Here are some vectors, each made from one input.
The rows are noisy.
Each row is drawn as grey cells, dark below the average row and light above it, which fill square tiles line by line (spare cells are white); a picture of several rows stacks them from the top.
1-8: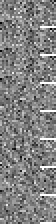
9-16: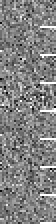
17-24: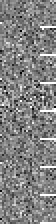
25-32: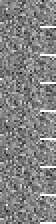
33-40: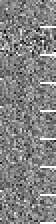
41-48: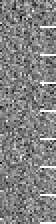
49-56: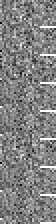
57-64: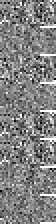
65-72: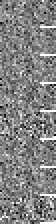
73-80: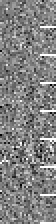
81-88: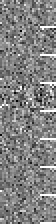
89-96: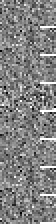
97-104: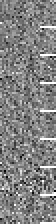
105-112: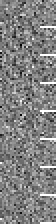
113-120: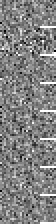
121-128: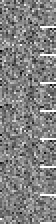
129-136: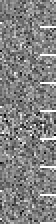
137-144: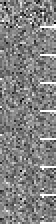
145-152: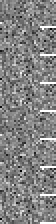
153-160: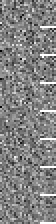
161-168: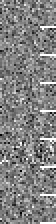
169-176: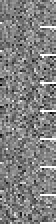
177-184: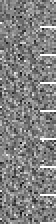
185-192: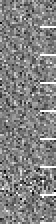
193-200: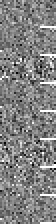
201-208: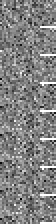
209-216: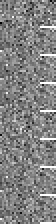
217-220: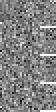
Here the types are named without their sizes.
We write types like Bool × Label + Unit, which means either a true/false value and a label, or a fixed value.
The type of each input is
Bool × List(Line).
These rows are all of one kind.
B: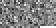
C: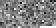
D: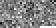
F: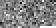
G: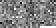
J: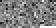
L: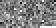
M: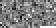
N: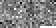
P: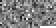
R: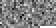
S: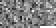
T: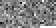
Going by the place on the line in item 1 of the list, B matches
D and S.
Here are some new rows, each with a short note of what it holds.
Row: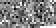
a true/false value, together with the empty list
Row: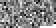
a true/false value, together with the empty list
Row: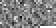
a true/false value, together with a list of two items
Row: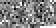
a true/false value, together with the empty list
